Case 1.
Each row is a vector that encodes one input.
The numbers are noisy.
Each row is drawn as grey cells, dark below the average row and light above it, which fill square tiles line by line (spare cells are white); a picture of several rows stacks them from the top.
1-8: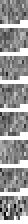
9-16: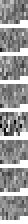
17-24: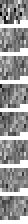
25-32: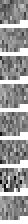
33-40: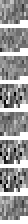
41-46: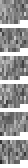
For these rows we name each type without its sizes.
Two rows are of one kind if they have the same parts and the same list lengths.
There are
3 kinds of row.
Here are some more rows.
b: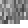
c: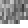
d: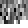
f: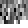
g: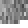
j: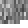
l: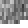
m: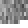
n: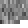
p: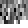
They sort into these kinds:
b, c, g, j, l, m
d, f, p
n

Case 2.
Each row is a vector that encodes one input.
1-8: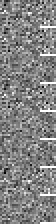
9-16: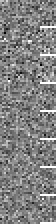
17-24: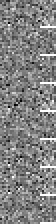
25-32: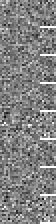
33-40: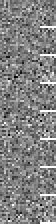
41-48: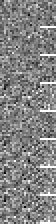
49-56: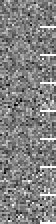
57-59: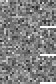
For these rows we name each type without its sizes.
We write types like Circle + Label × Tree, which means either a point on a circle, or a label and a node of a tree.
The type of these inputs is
Bool × Bool × Bool + Line.
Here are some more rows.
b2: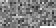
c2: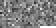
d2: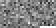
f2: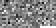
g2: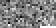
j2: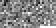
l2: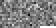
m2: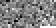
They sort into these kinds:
b2, c2, d2, l2
f2, g2, j2, m2

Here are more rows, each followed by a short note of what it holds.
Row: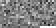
three true/false values
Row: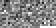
a point on a line
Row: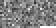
three true/false values
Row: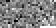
a point on a line
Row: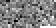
a point on a line
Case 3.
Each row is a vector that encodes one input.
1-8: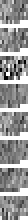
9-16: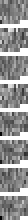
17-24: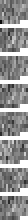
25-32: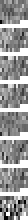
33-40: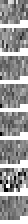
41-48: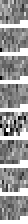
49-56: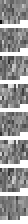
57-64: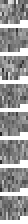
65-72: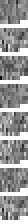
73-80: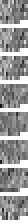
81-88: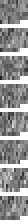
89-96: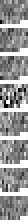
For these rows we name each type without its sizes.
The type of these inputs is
List(Line).
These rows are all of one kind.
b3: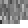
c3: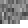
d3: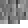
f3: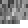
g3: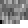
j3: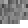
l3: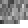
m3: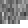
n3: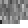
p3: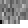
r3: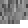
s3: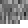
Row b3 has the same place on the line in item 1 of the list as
j3, n3 and r3.
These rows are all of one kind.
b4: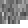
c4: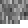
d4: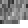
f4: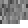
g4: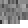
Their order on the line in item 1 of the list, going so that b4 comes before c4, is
d4, f4, g4, b4, c4.
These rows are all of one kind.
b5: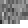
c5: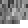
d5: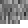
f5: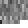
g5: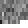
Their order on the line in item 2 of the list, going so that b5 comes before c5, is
f5, g5, b5, c5, d5.
